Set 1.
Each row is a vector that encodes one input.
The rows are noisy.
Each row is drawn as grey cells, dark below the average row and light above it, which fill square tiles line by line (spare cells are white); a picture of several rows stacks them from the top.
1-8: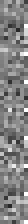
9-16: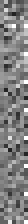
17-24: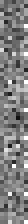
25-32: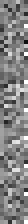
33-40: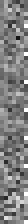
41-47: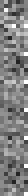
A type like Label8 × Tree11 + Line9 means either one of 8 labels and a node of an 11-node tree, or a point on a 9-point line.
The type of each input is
Label6 × Line5.
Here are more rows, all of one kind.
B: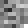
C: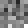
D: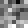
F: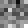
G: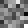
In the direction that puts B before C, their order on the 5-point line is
G, B, C, F, D.
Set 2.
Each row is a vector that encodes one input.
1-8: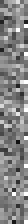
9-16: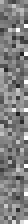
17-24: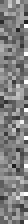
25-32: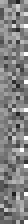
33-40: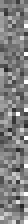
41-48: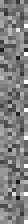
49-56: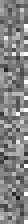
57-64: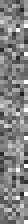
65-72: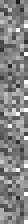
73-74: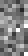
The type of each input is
Line10 × (Tree9 + Unit).
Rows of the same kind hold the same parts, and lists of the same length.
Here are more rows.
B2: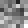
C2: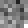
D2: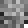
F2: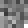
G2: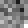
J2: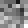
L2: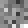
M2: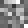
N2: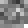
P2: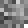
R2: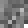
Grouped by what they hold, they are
B2, C2, F2, G2, J2
D2, L2, M2, N2, P2, R2

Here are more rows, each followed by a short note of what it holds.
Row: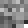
a point on a 10-point line and a node of a 9-node tree
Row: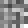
a point on a 10-point line and a node of a 9-node tree
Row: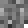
a point on a 10-point line and a node of a 9-node tree
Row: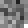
a point on a 10-point line
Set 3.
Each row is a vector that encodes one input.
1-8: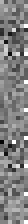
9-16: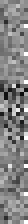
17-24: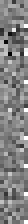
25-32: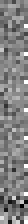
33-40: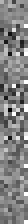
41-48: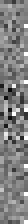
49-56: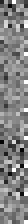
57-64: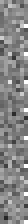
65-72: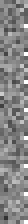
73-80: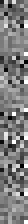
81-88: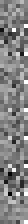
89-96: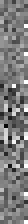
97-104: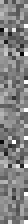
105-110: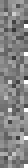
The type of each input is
Bool × Label9.
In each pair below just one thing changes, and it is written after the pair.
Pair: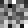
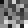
the label
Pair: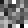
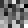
the label
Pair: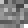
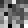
the true/false value
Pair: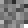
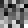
the true/false value
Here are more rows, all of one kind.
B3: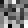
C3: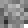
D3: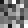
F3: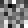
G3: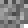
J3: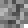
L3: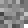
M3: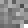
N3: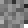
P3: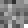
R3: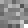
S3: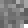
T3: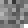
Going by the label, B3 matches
M3 and R3.
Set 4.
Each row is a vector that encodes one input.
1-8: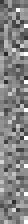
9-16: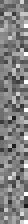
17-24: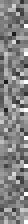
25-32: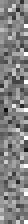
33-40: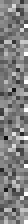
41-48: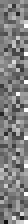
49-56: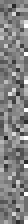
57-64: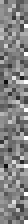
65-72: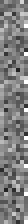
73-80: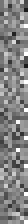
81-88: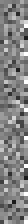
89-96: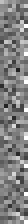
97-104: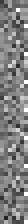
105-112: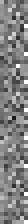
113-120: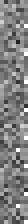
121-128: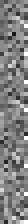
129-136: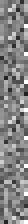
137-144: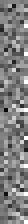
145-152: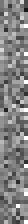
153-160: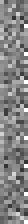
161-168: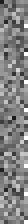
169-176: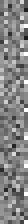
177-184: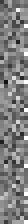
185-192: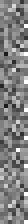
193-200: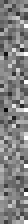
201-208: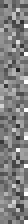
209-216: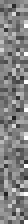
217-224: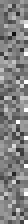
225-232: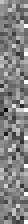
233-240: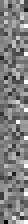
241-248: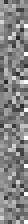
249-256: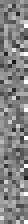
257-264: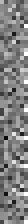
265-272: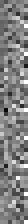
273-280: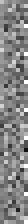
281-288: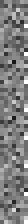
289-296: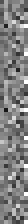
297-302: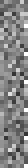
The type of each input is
Label7 + Tree12.
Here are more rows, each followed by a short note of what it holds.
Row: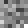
one of 7 labels
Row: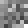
one of 7 labels
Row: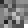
a node of a 12-node tree
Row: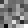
a node of a 12-node tree
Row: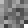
one of 7 labels
